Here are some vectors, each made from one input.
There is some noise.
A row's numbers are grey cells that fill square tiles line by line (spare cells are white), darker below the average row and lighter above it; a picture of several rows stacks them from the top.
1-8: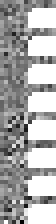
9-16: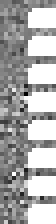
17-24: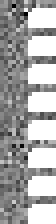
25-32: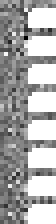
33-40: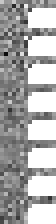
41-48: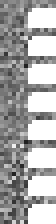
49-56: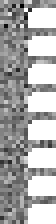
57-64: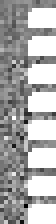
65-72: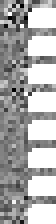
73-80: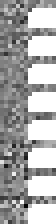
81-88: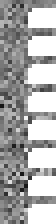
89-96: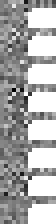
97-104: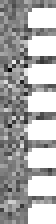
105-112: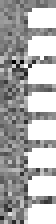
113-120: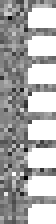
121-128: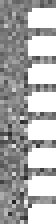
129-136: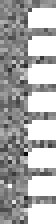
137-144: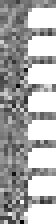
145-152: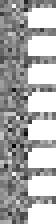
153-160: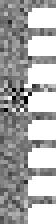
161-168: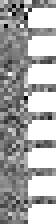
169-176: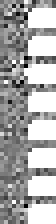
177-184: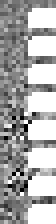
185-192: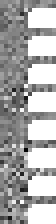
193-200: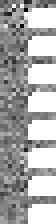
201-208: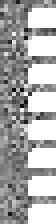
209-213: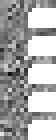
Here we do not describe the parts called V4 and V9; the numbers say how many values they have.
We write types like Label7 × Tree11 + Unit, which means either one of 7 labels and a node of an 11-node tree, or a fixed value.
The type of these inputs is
Line6 × (Line7 + V4) × V9.
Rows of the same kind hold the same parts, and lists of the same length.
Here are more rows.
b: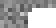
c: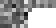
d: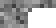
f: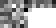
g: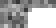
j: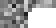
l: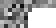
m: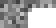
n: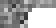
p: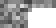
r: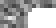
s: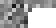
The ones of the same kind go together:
b, f, l, m
c, d, g, j, n, p, r, s

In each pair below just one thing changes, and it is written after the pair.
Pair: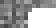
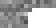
the place on the 6-point line
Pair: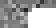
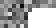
the value of V9
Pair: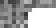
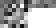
the value of V4
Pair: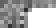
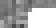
the value of V9
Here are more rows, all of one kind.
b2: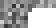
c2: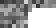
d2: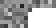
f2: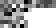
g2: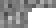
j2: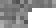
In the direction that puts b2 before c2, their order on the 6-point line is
g2, b2, c2, j2, f2, d2.
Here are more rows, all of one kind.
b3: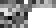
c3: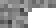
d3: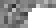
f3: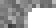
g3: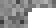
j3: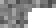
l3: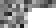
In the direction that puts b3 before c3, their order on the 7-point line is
g3, l3, j3, b3, d3, f3, c3.
